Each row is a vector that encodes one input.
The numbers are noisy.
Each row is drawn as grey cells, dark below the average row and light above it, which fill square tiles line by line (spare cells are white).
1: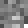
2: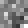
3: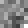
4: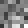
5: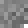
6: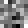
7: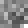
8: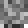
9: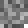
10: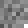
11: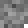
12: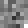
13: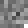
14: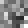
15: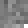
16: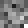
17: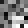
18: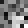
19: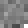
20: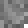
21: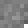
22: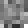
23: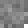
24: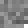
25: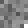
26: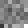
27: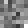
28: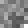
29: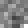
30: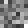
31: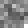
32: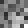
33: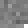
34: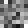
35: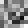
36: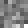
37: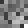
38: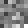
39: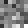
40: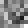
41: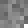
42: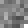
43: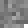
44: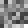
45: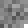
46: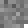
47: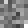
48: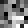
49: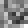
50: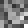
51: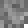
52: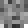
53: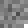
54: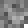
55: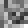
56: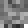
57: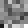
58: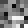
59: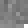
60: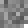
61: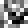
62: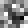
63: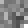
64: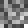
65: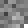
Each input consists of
either a point on a 4-point line, or a point on a 9-point line.
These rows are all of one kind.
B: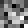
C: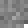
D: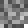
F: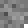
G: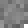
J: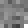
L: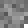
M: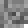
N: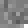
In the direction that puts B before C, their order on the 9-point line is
B, J, F, L, C, G, M, N, D.
